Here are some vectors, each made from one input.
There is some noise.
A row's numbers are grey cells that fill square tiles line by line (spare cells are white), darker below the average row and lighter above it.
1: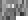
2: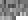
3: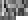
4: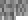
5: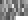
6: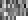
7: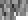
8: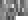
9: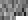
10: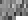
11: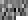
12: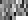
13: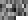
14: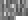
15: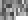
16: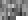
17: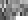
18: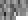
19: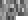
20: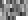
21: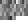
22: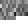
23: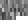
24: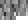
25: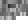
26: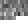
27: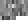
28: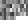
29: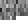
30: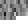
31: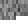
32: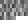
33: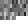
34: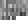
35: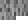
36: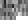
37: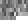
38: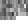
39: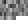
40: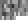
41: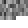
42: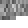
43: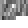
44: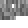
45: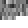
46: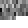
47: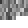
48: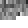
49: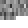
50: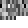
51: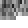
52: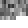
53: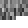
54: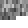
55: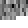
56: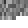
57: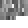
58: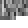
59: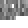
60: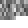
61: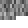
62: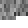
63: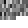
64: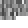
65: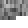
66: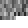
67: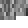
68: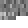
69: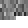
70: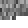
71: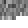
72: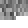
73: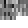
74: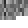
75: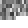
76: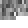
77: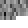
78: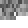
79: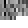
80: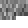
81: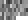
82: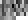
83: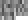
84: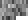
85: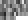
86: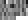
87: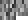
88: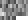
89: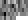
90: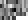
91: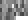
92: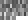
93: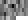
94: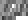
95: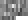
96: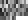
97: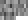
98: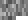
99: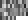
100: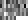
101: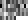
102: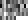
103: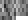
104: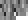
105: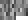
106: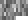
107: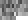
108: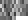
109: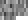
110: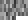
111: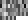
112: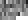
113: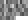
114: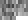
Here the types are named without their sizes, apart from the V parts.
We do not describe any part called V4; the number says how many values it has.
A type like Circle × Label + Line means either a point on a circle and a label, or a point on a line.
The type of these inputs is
List(Line × V4).
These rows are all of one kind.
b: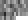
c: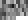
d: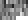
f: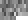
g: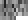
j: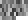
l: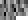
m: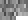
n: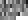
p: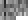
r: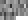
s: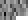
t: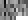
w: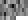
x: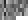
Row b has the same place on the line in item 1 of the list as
c, l, s and w.
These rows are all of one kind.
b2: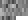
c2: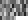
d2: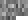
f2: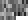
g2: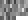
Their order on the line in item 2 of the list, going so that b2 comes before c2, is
g2, f2, d2, b2, c2.
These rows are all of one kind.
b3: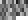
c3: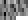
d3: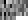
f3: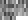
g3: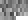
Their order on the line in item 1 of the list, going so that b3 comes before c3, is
f3, g3, d3, b3, c3.
